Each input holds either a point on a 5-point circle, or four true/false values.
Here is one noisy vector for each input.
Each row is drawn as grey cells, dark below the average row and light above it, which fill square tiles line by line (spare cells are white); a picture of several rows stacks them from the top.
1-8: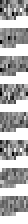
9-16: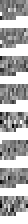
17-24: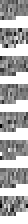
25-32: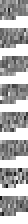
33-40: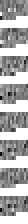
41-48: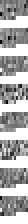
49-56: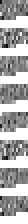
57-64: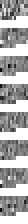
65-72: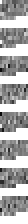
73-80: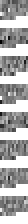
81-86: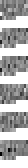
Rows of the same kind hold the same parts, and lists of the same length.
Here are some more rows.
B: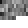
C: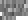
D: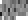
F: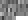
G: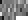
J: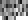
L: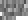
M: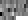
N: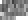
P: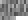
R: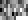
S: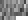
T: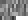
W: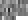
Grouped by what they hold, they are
B, C, D, F, G, L, M, N, P, S, T, W
J, R

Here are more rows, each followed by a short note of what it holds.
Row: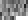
four true/false values
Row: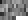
four true/false values
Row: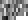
a point on a 5-point circle
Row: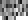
a point on a 5-point circle
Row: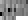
four true/false values
